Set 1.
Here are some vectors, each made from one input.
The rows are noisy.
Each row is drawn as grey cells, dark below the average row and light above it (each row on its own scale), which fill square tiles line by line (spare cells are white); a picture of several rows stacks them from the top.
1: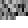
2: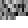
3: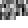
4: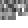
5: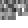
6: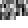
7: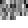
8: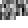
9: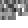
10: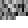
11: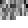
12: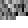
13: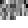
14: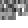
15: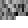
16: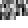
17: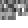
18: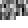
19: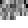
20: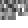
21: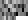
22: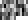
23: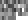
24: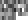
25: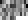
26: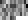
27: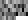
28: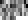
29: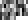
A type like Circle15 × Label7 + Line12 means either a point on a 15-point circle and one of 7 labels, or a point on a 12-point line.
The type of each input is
Line4.
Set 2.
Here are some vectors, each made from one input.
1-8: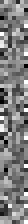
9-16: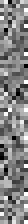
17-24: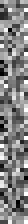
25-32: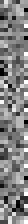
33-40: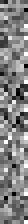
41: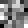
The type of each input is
Bool × Bool × Bool + Unit.
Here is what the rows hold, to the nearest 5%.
About 10% of them hold a fixed value. The rest hold three true/false values.
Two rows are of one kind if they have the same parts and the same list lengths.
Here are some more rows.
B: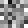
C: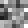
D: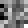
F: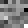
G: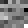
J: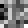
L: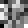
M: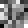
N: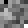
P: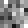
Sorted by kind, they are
B
C, D, F, G, J, L, M, N, P

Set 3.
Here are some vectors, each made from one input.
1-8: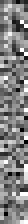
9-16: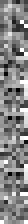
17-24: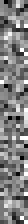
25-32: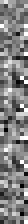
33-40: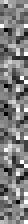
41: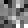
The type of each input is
Circle8.
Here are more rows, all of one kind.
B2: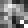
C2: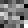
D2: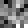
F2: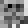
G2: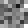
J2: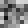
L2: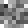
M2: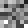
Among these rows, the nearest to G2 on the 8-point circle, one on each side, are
F2 and L2.
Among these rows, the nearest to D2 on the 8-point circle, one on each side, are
C2 and J2.
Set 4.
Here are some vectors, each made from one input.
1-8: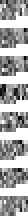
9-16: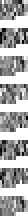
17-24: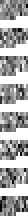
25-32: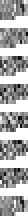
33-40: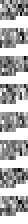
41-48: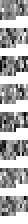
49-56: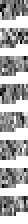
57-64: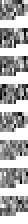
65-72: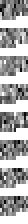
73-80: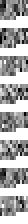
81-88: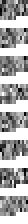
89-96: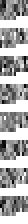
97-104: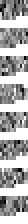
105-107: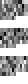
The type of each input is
Circle17.
